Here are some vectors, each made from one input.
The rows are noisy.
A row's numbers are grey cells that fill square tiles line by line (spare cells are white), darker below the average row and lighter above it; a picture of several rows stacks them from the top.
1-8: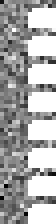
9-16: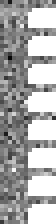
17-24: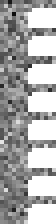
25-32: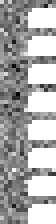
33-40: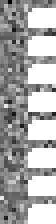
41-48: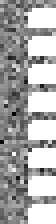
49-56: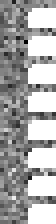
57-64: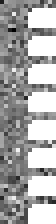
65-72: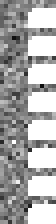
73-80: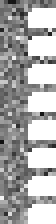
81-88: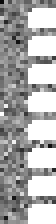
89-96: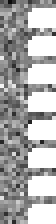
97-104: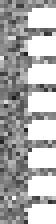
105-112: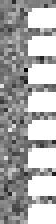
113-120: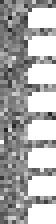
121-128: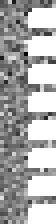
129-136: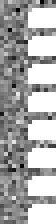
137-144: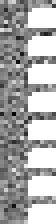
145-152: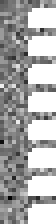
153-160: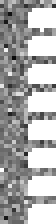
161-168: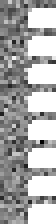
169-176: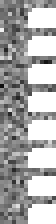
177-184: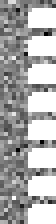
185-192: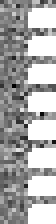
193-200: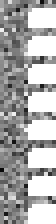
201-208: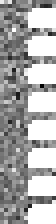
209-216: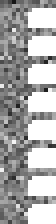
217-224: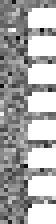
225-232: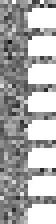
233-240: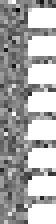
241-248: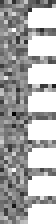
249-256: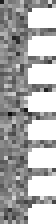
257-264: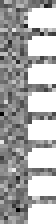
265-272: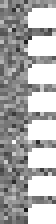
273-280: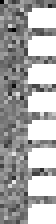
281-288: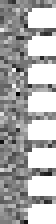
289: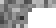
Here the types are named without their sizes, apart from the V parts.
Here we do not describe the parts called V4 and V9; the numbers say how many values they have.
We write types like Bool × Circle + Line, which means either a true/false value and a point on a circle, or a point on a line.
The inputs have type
Bool × V4 + (Circle + Line) × V9.
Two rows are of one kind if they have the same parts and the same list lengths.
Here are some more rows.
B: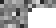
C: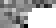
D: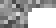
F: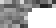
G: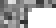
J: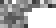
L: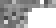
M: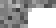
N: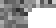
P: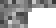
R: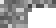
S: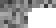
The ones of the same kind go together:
B, D, N, R, S
C, F, J
G, L, M, P

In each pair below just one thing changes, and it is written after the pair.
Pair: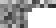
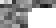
the true/false value
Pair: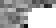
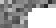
the value of V4
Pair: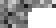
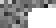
the true/false value
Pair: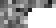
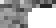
the value of V4
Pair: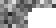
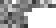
the value of V4
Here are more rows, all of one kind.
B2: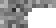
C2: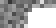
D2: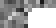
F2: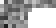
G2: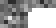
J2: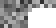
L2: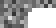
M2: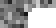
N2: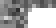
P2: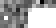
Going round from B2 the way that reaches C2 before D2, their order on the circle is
B2, M2, L2, G2, N2, C2, P2, F2, D2, J2.
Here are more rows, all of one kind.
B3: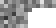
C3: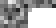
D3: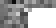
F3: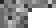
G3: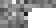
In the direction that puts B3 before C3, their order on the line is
D3, F3, B3, C3, G3.
